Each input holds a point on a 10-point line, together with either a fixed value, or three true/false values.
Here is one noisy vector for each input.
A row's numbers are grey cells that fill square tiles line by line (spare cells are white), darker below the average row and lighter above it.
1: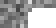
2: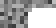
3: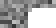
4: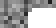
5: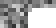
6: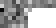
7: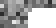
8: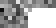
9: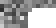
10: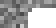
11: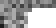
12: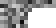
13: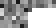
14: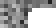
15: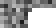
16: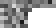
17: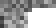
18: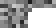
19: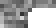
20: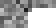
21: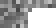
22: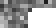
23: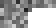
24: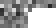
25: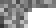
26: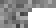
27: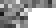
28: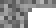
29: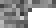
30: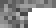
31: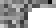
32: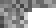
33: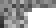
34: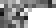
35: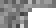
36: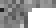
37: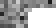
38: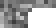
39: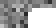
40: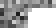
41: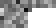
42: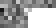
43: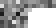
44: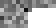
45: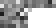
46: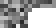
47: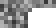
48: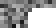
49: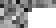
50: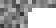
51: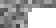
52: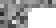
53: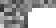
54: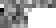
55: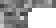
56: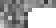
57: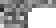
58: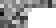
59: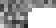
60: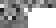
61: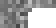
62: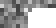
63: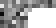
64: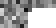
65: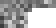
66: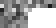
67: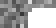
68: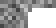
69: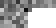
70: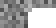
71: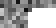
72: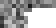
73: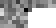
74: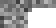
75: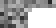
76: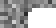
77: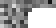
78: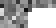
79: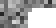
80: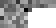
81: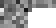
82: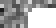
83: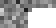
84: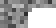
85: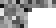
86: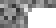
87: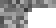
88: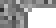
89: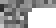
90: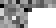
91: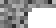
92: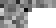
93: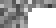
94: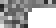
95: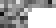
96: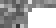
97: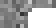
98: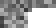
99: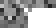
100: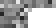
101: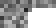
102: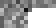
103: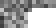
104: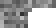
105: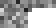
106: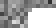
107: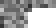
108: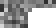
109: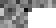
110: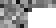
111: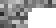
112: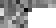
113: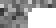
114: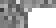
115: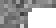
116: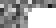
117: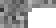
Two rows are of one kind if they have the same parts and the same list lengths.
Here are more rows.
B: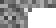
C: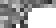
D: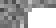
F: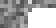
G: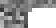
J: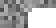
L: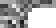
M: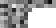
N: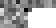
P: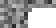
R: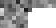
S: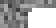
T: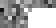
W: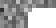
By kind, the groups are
B, C, D, F, G, J, L, M, P, S, T, W
N, R

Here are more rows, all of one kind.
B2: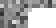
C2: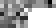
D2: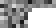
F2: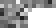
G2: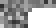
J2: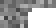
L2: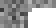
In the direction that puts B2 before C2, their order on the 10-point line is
D2, G2, L2, J2, B2, F2, C2.
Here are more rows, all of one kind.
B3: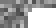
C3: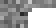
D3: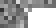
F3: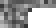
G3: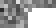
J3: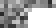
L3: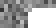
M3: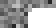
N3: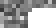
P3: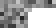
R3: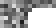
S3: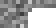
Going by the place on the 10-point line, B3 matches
D3, G3 and P3.
